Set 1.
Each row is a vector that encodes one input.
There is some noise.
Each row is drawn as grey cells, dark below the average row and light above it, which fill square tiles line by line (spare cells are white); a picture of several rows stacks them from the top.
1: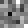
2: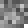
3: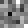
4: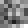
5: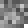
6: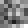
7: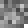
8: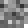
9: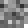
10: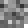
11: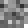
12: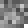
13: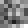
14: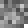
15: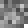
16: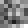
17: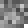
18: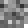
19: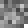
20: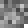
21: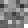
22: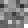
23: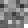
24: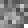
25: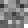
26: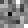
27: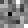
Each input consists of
one of 4 labels.
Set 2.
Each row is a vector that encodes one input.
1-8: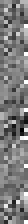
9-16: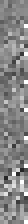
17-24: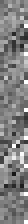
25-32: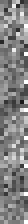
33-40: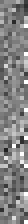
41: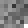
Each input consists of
a point on a 7-point line.
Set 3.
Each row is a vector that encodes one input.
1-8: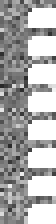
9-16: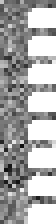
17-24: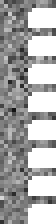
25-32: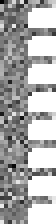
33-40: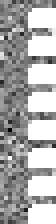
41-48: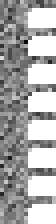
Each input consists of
a point on an 8-point line.
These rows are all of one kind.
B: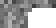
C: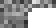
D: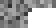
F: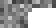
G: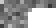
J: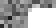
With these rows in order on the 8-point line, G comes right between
B and J.
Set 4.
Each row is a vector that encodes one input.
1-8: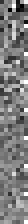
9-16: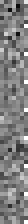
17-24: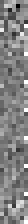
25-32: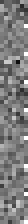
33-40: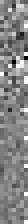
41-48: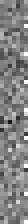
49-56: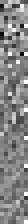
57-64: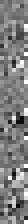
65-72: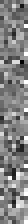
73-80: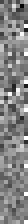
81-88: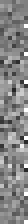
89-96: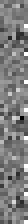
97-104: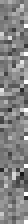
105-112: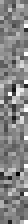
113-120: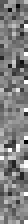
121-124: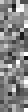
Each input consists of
a point on a 20-point circle.
